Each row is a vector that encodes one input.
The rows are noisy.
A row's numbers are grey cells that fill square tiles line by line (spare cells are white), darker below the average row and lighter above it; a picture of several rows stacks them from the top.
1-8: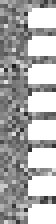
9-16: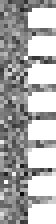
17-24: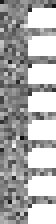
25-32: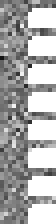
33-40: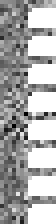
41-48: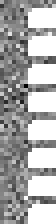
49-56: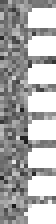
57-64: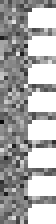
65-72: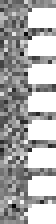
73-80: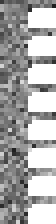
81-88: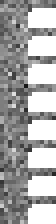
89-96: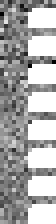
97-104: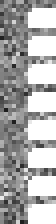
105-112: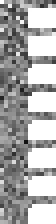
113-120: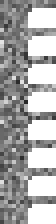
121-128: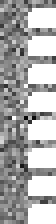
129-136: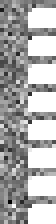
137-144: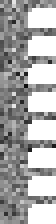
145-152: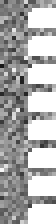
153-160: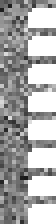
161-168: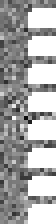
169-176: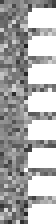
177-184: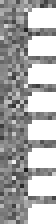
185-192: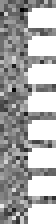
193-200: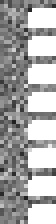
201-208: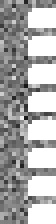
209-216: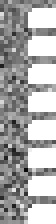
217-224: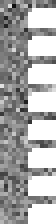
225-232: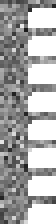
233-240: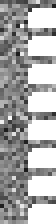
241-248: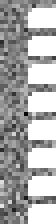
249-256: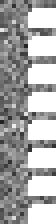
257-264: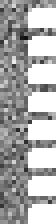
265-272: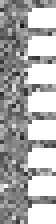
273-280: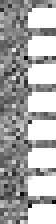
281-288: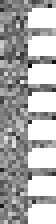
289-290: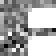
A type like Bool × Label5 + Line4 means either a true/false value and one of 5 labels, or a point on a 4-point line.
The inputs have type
Circle8 × Tree9 + Tree8 + Unit.
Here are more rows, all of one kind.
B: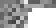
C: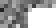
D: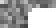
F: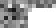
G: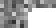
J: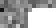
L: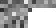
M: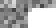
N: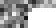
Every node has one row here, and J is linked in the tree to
C, F and L.
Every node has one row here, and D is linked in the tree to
B.
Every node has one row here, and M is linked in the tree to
C.
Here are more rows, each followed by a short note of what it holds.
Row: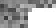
a point on an 8-point circle and a node of a 9-node tree
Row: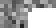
a point on an 8-point circle and a node of a 9-node tree
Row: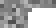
a point on an 8-point circle and a node of a 9-node tree
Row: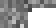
a node of an 8-node tree
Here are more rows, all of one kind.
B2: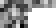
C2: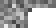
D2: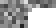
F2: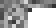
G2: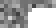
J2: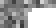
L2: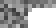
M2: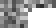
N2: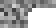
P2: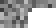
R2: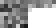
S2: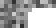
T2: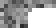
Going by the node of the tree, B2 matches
J2, M2, S2 and T2.
